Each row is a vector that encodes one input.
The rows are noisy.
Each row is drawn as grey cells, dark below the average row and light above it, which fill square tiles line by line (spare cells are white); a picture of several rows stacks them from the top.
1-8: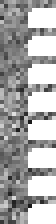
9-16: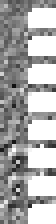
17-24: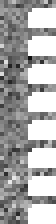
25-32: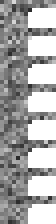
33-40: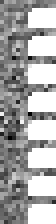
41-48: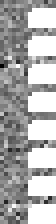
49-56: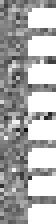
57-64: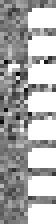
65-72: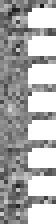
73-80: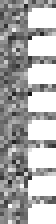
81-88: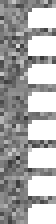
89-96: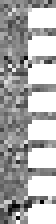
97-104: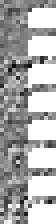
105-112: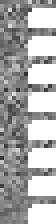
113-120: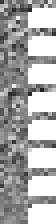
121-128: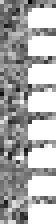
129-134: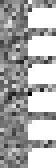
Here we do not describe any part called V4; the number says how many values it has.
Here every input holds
a list of up to two items, each a true/false value and a value of V4.
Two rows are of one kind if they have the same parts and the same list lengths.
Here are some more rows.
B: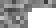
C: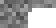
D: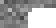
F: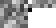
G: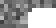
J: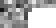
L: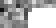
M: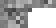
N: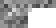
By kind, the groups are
B, C, D, F, G, M
J, L
N

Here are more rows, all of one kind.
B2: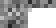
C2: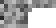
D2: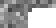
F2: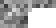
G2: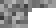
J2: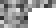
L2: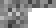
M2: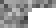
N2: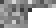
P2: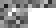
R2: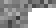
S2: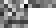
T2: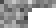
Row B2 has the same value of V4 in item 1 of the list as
D2 and L2.
